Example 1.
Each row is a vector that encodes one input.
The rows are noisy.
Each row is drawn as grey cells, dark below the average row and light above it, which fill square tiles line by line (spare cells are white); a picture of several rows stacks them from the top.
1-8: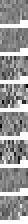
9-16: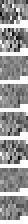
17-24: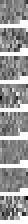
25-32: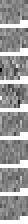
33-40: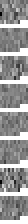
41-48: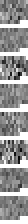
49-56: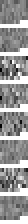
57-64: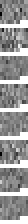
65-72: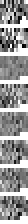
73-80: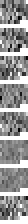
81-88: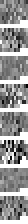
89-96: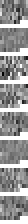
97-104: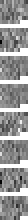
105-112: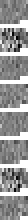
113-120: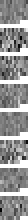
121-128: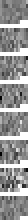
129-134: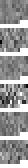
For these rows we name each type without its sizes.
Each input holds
a true/false value, together with either a fixed value, or a point on each of two lines.
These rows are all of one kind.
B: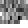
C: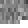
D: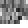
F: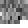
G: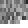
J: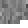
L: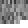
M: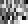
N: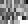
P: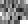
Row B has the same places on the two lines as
G, M and P.
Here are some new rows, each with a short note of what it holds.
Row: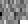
a true/false value
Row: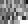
a point on each of two lines and a true/false value
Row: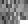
a point on each of two lines and a true/false value
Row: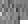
a point on each of two lines and a true/false value
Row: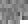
a point on each of two lines and a true/false value
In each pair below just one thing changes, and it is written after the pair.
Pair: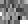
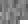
the place on one of the two lines
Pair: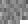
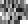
the true/false value
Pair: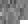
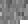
the true/false value
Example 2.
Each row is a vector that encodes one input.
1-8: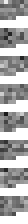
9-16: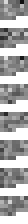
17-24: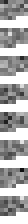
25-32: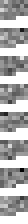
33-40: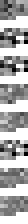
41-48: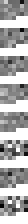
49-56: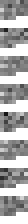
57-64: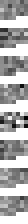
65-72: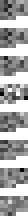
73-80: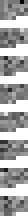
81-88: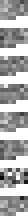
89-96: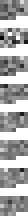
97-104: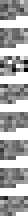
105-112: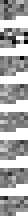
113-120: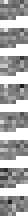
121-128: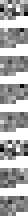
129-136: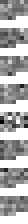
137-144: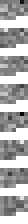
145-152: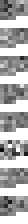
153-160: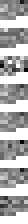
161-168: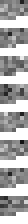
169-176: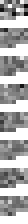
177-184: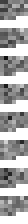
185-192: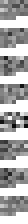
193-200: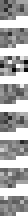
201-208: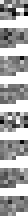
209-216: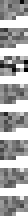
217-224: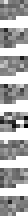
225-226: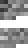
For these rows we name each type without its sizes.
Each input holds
either a point on a line, or four true/false values.
